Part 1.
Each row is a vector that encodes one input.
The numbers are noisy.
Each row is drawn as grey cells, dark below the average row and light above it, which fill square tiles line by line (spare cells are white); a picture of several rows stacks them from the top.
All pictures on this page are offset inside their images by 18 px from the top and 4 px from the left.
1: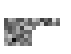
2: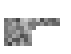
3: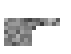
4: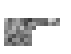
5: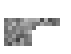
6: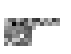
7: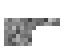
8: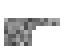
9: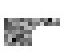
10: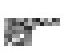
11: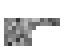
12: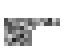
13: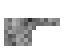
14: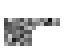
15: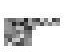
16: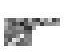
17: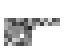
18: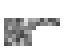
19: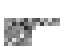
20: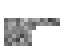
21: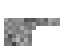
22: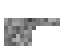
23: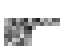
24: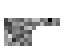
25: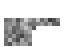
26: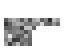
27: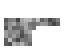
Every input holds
a point on a 4-point line.
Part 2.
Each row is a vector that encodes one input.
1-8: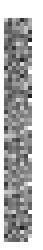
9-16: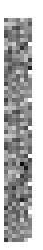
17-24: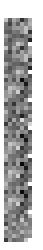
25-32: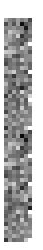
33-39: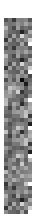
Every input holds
one of 5 labels.
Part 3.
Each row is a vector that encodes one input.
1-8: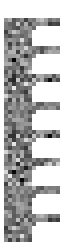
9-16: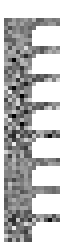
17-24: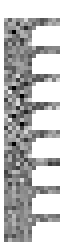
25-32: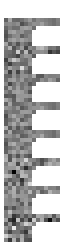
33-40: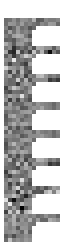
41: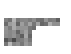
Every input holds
a point on a 7-point line.
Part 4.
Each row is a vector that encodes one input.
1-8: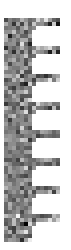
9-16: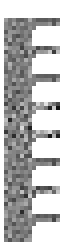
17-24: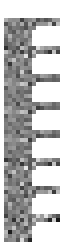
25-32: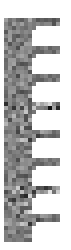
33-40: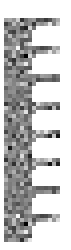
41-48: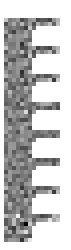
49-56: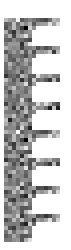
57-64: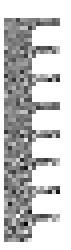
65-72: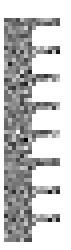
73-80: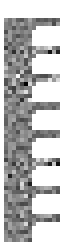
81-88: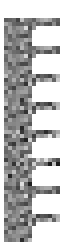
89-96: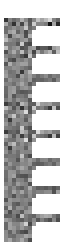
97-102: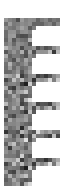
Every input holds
a point on an 11-point line.
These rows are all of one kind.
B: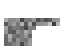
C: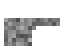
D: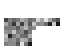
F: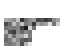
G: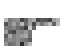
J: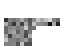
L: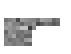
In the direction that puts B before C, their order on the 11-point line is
F, G, B, C, L, J, D.
